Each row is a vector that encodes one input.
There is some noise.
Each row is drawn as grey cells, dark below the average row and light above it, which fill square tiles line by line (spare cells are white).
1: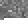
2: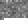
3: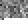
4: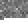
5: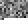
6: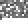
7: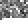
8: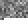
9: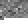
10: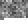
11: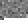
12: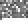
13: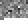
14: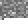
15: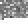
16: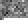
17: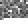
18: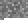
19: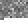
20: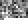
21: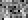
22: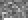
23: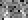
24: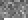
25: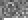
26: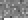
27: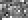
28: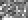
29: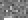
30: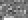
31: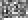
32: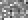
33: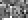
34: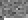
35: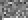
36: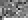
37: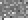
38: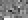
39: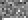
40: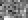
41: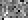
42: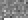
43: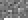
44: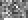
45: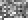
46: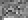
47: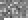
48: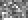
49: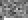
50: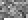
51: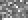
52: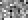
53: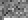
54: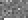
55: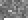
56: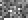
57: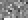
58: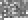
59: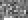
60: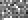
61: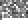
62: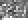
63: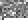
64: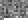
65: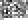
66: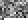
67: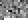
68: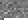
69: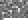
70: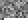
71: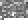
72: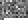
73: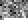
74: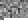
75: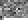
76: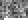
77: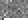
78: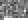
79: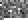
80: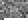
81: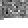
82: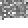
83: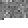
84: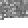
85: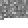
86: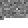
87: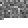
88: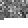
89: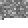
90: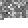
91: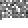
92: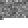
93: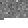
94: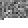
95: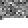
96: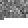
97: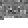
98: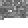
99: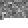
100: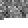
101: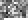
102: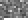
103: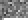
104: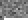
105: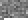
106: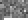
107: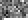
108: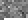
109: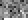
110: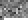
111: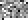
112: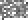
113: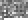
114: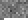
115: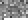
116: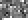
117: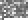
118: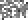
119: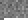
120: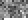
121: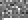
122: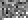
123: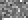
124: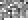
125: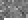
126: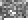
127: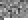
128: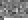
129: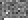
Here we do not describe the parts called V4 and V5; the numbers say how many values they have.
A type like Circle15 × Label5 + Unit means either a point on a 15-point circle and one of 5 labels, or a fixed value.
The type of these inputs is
Bool × V5 + Tree7 × V4.
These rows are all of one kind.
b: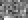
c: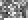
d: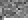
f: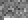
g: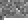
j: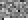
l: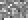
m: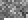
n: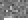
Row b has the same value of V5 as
f, g and m.
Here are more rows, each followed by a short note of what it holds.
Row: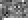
a true/false value and a value of V5
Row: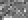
a true/false value and a value of V5
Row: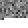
a true/false value and a value of V5
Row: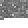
a node of a 7-node tree and a value of V4
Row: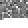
a node of a 7-node tree and a value of V4
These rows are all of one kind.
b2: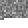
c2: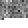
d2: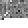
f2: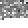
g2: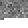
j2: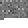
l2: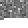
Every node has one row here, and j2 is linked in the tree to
b2 and c2.
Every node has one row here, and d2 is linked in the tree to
g2.
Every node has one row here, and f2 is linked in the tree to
l2.
